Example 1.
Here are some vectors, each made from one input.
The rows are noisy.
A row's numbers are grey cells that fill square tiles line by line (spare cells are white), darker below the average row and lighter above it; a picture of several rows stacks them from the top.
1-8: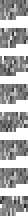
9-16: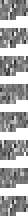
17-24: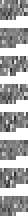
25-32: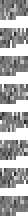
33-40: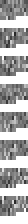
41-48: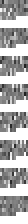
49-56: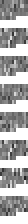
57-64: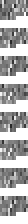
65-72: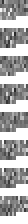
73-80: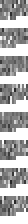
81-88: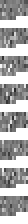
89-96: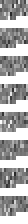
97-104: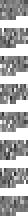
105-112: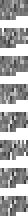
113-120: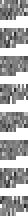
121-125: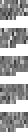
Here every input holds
four true/false values.
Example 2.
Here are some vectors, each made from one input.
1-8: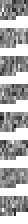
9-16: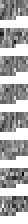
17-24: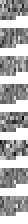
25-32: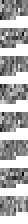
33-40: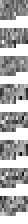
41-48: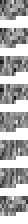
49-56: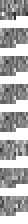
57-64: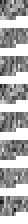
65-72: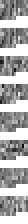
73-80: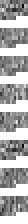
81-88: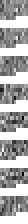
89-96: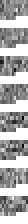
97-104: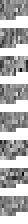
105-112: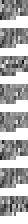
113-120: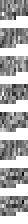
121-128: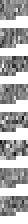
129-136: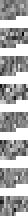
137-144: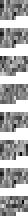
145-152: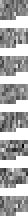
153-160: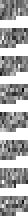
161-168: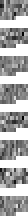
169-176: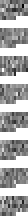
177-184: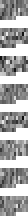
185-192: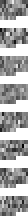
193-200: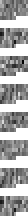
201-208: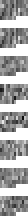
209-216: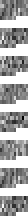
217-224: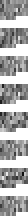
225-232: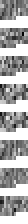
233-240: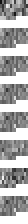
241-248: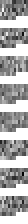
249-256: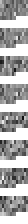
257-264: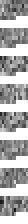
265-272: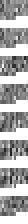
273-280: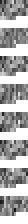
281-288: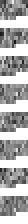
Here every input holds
a node of a 19-node tree.
